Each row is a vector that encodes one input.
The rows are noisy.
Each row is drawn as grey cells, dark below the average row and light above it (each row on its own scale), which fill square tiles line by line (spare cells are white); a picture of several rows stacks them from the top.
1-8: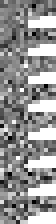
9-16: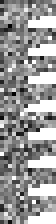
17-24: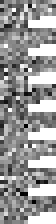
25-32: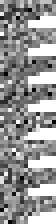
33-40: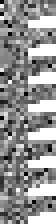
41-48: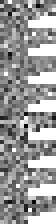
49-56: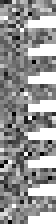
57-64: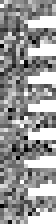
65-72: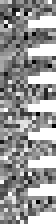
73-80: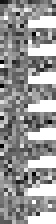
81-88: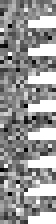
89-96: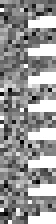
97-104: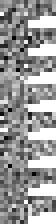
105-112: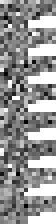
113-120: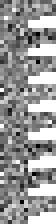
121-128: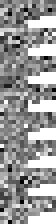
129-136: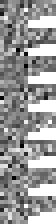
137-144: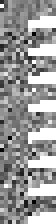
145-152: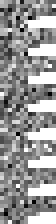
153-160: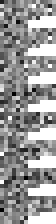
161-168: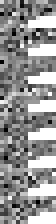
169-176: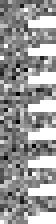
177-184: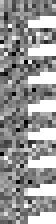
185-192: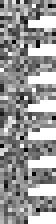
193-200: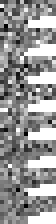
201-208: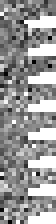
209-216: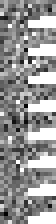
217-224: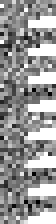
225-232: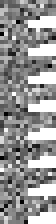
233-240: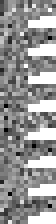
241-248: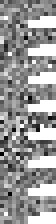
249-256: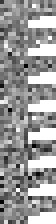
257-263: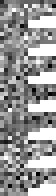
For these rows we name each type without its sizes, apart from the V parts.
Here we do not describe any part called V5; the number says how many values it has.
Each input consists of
two labels, a point on a line, four true/false values and a value of V5.
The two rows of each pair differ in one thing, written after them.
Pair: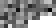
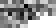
the place on the line
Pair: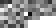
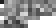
one of the two labels
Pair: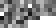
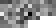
the place on the line
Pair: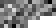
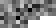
one of the two labels
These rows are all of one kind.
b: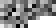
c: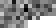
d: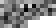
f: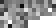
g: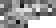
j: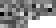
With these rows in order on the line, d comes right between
c and f.
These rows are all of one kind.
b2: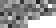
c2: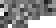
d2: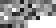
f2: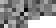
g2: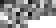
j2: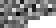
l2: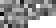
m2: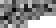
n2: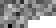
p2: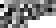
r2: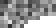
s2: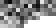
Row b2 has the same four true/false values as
g2, j2 and n2.
